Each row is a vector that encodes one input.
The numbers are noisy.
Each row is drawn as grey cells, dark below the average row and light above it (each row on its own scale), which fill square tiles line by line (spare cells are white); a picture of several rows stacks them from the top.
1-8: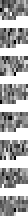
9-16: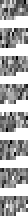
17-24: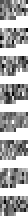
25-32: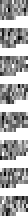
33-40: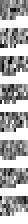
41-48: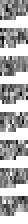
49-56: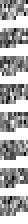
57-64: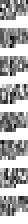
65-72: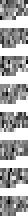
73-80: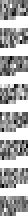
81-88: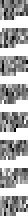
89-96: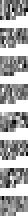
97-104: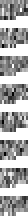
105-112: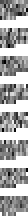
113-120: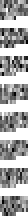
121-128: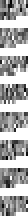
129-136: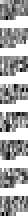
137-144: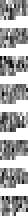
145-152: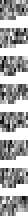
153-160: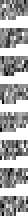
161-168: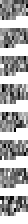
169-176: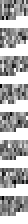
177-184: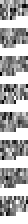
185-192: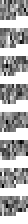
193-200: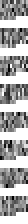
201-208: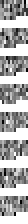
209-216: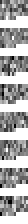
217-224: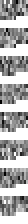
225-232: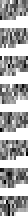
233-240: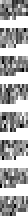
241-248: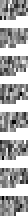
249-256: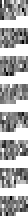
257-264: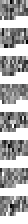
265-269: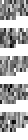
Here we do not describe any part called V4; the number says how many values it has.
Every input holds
two labels (each one of 10), together with either a node of a 9-node tree, or a true/false value and a value of V4.
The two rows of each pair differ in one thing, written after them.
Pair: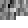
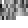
the value of V4
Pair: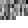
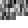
one of the two labels
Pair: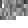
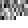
the value of V4
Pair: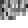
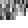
one of the two labels
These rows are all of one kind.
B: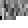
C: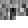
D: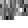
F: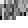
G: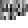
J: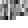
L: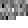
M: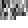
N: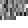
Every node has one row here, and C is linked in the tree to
J and M.
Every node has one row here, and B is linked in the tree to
G.
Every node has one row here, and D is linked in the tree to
J and L.
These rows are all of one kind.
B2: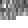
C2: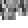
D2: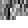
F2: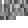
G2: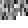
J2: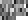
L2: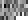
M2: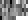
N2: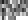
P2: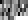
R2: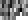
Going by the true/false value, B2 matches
C2, F2, J2 and L2.
